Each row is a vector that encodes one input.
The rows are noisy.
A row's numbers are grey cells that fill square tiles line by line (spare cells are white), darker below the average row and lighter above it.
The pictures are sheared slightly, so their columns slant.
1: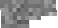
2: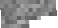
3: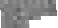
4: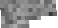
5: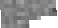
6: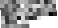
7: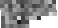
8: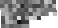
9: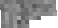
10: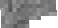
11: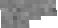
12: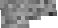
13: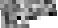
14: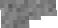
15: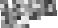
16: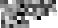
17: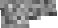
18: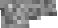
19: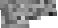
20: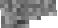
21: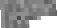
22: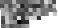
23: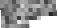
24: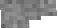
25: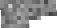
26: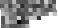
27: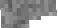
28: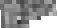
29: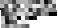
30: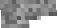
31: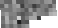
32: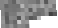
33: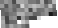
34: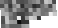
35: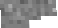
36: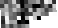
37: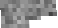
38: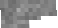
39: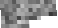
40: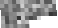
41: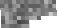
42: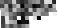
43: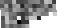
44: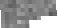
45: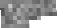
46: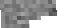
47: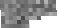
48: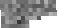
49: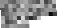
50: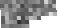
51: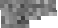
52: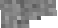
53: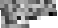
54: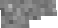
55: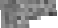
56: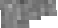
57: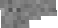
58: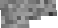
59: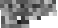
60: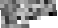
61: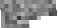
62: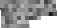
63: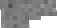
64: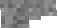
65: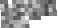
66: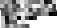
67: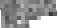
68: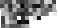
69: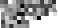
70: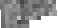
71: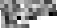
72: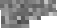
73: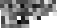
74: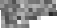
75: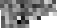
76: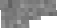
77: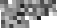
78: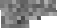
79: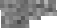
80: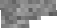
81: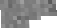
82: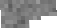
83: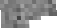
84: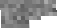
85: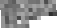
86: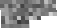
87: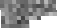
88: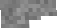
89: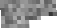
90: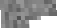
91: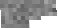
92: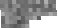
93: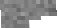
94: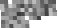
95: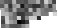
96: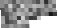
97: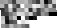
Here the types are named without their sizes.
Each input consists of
either a point on a circle and a point on each of two lines, or a fixed value.
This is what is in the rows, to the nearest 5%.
About 95% of them hold a point on a circle and a point on each of two lines. The rest hold a fixed value.
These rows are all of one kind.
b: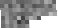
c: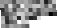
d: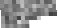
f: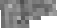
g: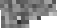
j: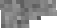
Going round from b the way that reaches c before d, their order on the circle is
b, c, g, d, f, j.
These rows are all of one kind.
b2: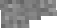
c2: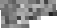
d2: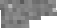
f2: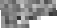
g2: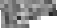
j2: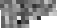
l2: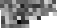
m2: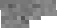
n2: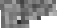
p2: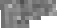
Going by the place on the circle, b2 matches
f2 and p2.
